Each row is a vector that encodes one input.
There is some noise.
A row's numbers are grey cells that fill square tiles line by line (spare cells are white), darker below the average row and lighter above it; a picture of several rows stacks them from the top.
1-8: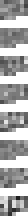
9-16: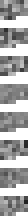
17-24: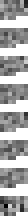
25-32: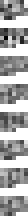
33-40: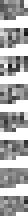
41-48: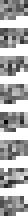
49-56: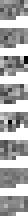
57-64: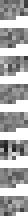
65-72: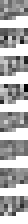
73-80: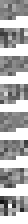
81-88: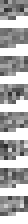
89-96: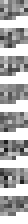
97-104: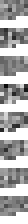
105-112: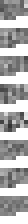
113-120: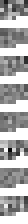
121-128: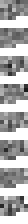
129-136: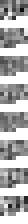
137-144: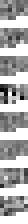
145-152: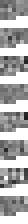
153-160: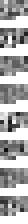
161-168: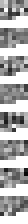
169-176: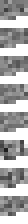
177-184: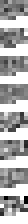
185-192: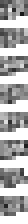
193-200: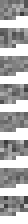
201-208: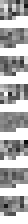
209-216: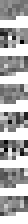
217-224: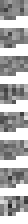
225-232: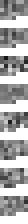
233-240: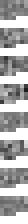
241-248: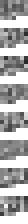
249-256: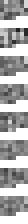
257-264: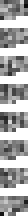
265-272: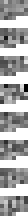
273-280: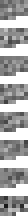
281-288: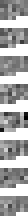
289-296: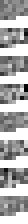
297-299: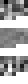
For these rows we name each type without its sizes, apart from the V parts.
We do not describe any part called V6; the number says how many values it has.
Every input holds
a list of items, each a true/false value and a value of V6.
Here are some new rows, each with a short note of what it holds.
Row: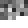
a list of two items
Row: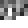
the empty list
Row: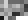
the empty list
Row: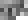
a list of two items
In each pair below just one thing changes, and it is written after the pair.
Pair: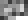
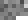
the value of V6 in item 2 of the list
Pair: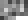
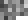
the value of V6 in item 1 of the list
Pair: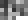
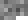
the true/false value in item 2 of the list
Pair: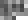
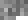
the value of V6 in item 2 of the list
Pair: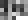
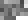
the true/false value in item 1 of the list
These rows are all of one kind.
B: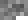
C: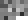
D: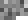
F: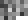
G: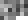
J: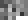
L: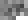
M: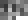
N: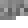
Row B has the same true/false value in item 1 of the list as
G, L and N.
